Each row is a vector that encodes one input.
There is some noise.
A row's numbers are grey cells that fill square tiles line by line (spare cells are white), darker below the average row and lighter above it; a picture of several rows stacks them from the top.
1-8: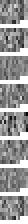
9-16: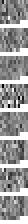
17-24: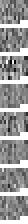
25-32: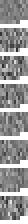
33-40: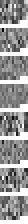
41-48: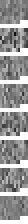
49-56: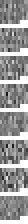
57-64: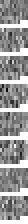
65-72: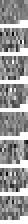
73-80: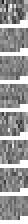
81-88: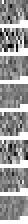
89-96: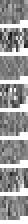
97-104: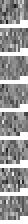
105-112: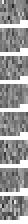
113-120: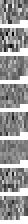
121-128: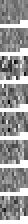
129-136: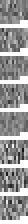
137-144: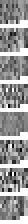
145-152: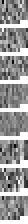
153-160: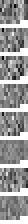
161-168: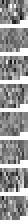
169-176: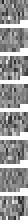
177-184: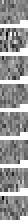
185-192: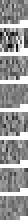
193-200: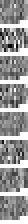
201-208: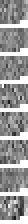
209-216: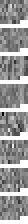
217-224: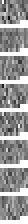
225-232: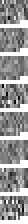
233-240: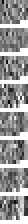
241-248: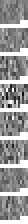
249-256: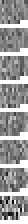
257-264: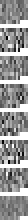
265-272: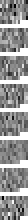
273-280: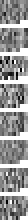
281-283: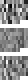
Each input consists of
four true/false values, together with a list of up to three points on a 6-point line.
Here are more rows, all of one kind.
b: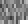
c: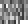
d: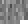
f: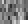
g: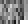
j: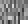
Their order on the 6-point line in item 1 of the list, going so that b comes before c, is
j, d, b, c, f, g.
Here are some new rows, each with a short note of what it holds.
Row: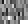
four true/false values, together with a list of two items
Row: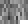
four true/false values, together with the empty list
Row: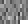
four true/false values, together with a list of three items
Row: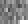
four true/false values, together with a list of one item
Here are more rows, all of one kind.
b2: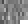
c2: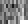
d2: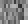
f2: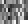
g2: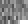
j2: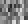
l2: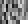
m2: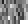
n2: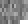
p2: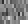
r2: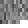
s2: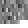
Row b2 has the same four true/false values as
c2 and j2.
